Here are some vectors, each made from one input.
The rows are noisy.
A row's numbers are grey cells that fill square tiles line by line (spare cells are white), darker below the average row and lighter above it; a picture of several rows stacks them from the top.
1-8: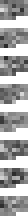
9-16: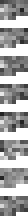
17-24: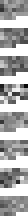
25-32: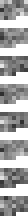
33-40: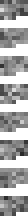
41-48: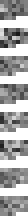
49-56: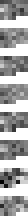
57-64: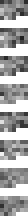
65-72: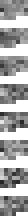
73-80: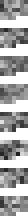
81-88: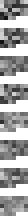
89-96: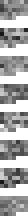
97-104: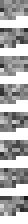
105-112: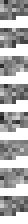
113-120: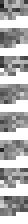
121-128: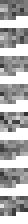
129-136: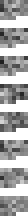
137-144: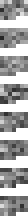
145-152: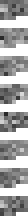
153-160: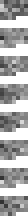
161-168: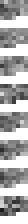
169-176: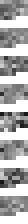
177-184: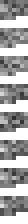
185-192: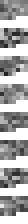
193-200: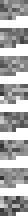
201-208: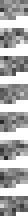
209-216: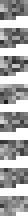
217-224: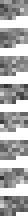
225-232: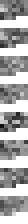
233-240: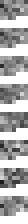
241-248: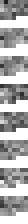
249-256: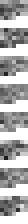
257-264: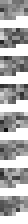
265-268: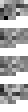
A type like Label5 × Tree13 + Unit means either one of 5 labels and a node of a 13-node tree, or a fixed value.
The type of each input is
Bool × Line8 + (Circle9 + Unit) × Line3 × Line3.
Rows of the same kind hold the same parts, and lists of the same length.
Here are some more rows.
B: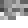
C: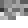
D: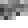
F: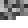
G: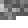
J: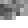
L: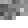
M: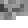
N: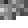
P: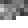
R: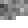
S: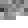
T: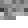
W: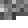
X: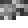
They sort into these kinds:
B, C, S, T
D, J, L, M, R
F, G, N, P, W, X

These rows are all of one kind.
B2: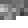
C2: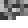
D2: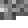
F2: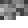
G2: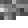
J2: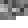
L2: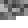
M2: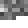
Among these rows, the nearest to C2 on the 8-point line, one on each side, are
D2 and G2.
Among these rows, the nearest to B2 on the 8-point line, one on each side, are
F2 and M2.
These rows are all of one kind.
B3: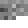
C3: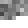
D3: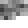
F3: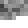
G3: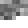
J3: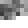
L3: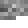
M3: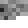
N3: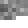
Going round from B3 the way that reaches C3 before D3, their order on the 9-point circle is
B3, L3, N3, G3, C3, J3, F3, D3, M3.
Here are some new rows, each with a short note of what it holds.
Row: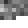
a point on an 8-point line and a true/false value
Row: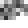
a point on each of two 3-point lines
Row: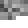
a point on a 9-point circle and a point on each of two 3-point lines
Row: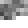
a point on a 9-point circle and a point on each of two 3-point lines
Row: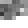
a point on a 9-point circle and a point on each of two 3-point lines
